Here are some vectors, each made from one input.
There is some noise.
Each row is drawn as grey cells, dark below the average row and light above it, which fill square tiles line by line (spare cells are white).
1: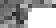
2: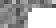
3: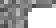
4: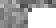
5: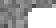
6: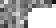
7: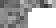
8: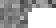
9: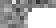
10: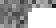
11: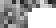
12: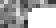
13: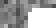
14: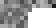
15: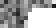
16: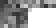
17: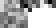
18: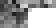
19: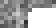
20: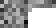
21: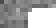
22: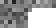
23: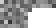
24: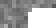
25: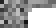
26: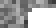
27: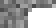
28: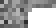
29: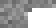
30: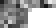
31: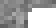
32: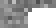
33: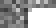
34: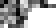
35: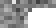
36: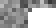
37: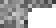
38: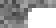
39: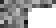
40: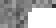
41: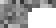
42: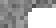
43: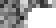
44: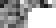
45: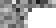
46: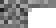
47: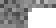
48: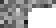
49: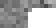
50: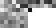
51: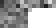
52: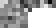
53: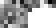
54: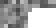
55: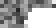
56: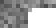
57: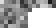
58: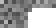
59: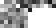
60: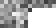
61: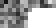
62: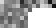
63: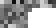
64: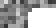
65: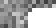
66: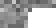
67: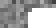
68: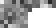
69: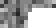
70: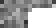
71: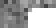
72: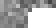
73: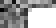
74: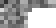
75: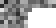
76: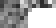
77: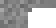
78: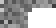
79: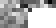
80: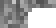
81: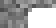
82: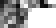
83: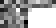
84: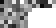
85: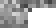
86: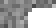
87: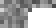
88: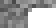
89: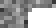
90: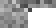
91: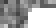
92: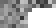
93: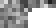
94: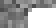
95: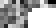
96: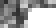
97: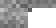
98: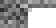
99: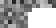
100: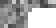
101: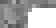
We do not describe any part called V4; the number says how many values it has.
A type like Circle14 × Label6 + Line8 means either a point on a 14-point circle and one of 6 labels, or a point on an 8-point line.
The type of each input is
Bool × (Tree7 + Unit) × V4.
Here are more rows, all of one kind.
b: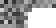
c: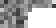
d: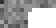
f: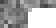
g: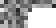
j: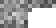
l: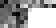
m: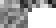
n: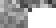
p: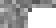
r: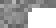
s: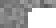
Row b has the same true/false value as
j and s.
